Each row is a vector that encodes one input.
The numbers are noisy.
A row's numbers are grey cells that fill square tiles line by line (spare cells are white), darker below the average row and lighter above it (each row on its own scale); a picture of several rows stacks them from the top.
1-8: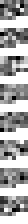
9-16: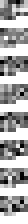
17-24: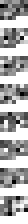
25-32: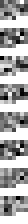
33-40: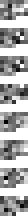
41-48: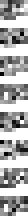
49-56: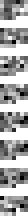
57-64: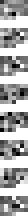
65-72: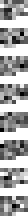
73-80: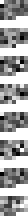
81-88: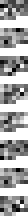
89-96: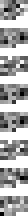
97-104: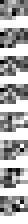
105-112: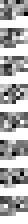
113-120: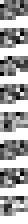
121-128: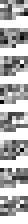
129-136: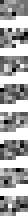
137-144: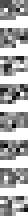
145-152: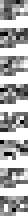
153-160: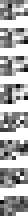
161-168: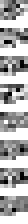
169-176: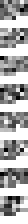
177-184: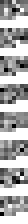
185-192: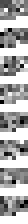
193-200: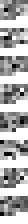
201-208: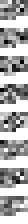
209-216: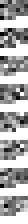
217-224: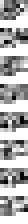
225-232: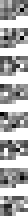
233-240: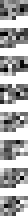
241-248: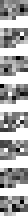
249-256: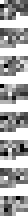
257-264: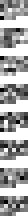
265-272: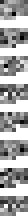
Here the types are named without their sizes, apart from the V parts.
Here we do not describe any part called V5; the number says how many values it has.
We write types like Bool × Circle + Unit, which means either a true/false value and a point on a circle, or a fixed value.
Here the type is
Bool × Bool × Bool × V5 + List(Line).
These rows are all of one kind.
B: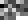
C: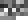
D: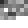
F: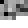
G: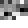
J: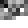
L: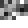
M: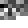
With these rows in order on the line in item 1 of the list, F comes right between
D and G.
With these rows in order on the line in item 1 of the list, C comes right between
J and M.
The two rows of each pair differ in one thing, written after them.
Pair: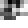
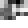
the value of V5
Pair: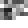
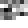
one of the three true/false values
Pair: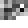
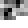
one of the three true/false values
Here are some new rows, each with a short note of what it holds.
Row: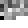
the empty list
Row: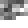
three true/false values and a value of V5
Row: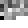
the empty list
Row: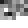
a list of two items
